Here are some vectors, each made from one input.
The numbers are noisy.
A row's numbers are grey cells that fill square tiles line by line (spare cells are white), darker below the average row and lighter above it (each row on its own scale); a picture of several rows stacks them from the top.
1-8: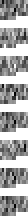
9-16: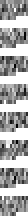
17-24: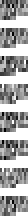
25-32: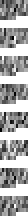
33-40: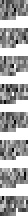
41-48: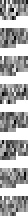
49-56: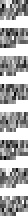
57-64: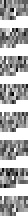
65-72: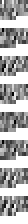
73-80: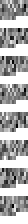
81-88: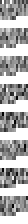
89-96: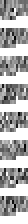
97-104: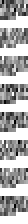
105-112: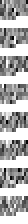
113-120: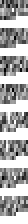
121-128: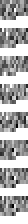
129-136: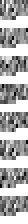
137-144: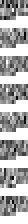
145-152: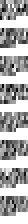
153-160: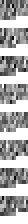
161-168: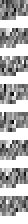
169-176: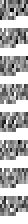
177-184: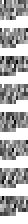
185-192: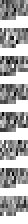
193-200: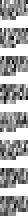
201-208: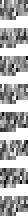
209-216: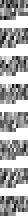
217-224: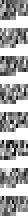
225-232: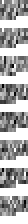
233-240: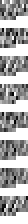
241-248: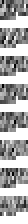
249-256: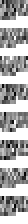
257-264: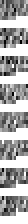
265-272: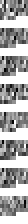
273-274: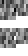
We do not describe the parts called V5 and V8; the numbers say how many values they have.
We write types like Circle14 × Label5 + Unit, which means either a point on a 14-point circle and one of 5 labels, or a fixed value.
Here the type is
Bool × Circle6 × (Unit + V5 × V8) + List2(Line7).
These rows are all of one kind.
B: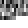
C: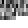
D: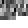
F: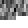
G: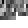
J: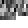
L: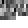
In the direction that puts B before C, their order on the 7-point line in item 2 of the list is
B, J, F, G, C, L, D.
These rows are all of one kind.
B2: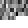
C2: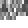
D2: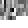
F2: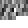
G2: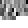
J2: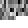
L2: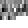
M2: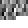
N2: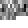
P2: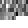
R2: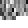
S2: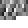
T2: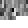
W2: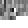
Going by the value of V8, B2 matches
G2, L2 and N2.
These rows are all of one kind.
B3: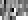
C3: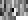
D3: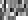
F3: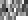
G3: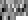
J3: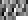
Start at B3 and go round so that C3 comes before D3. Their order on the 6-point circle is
B3, C3, J3, G3, F3, D3.
